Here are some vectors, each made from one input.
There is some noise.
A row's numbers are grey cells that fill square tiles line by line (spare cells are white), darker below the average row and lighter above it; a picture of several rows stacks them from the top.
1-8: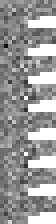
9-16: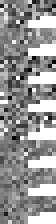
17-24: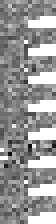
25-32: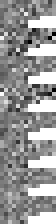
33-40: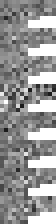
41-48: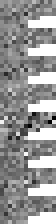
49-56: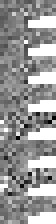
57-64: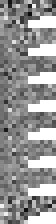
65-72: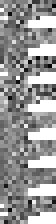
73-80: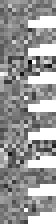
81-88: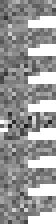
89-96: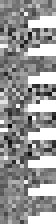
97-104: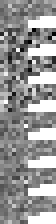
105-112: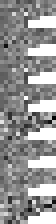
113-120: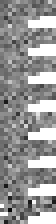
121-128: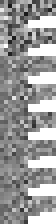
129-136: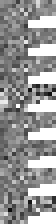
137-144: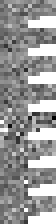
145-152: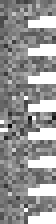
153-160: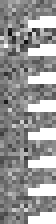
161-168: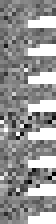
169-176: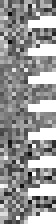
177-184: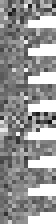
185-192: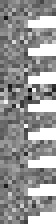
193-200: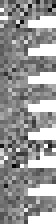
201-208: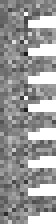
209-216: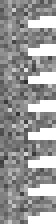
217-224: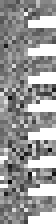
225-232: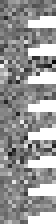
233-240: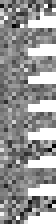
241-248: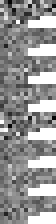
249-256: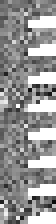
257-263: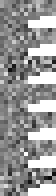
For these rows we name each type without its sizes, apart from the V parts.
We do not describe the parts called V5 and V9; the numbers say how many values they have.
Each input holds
either a point on a line and a value of V5, or a list of items, each a true/false value and a value of V9.
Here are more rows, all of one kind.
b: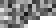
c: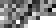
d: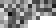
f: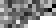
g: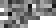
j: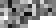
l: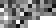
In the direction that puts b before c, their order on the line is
j, b, g, f, c, d, l.
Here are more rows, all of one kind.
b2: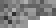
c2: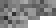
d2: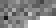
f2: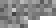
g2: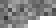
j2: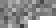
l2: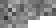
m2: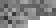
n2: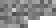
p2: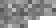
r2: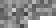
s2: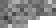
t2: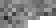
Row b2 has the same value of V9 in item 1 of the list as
c2, f2, m2 and n2.
